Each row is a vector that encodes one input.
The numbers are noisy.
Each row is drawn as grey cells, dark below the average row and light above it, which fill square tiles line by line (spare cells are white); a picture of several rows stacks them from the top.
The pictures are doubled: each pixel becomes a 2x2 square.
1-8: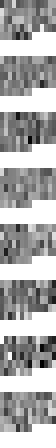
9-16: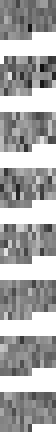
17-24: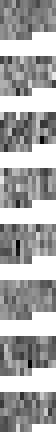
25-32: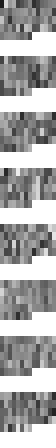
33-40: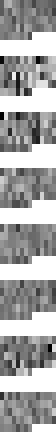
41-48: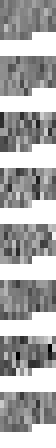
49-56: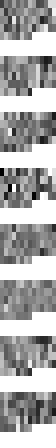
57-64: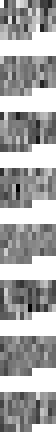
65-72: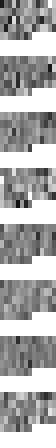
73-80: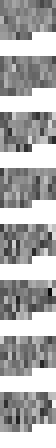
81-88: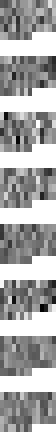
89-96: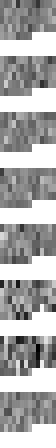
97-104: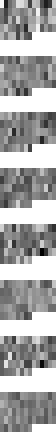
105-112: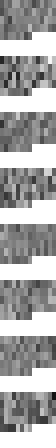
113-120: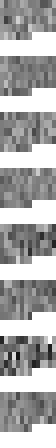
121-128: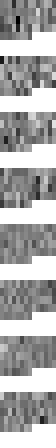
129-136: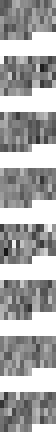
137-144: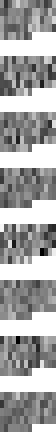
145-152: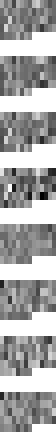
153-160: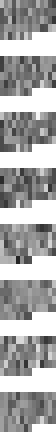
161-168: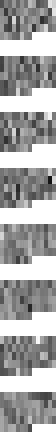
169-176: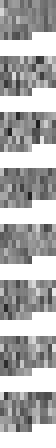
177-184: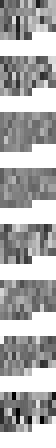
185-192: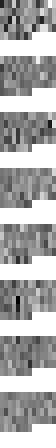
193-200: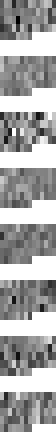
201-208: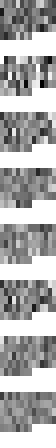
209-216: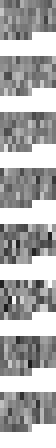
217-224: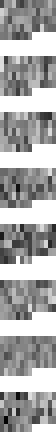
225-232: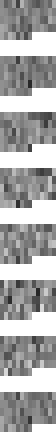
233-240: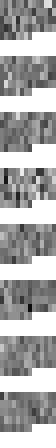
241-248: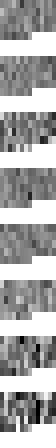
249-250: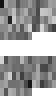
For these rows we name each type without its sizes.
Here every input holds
either a label, or a node of a tree.
